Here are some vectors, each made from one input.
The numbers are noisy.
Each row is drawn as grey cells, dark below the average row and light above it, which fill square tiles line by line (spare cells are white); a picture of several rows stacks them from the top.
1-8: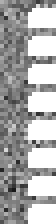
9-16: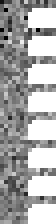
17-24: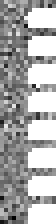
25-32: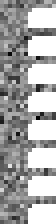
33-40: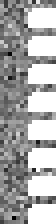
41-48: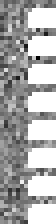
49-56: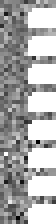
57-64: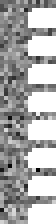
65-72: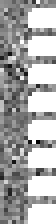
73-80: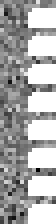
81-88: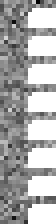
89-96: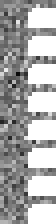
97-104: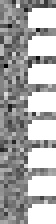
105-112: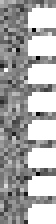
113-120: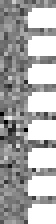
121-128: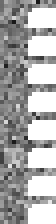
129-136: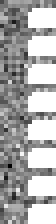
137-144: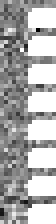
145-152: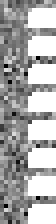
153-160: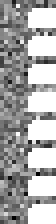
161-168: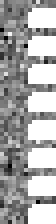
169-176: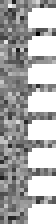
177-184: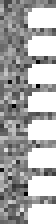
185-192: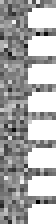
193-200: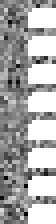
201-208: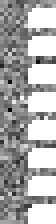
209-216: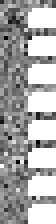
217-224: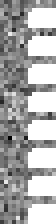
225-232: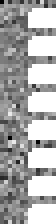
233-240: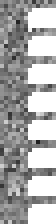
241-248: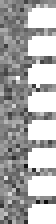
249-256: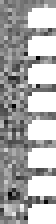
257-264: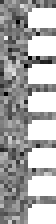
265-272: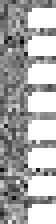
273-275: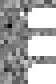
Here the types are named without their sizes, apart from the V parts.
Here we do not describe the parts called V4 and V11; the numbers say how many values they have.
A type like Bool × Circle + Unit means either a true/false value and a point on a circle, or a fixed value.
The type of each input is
Line × (Line × V4 + V11).
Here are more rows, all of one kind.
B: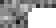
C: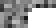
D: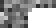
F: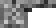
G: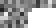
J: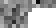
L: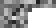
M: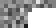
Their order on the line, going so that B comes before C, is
L, J, G, B, M, D, C, F.
